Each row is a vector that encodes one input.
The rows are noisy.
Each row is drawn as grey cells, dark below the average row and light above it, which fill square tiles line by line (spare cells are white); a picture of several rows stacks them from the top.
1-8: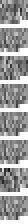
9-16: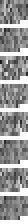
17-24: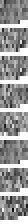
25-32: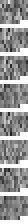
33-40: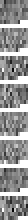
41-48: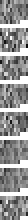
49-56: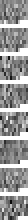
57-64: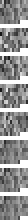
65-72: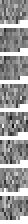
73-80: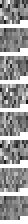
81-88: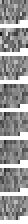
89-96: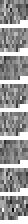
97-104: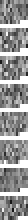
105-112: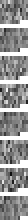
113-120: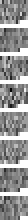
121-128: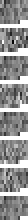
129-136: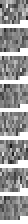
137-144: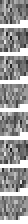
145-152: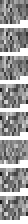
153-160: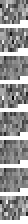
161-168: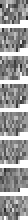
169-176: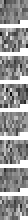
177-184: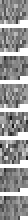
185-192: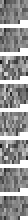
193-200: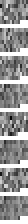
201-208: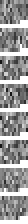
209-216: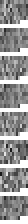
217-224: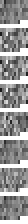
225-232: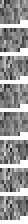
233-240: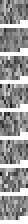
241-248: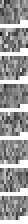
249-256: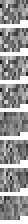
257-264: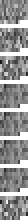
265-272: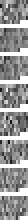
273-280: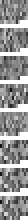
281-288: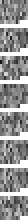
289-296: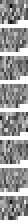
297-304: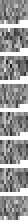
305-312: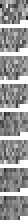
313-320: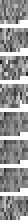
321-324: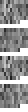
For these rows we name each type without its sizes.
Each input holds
a label.
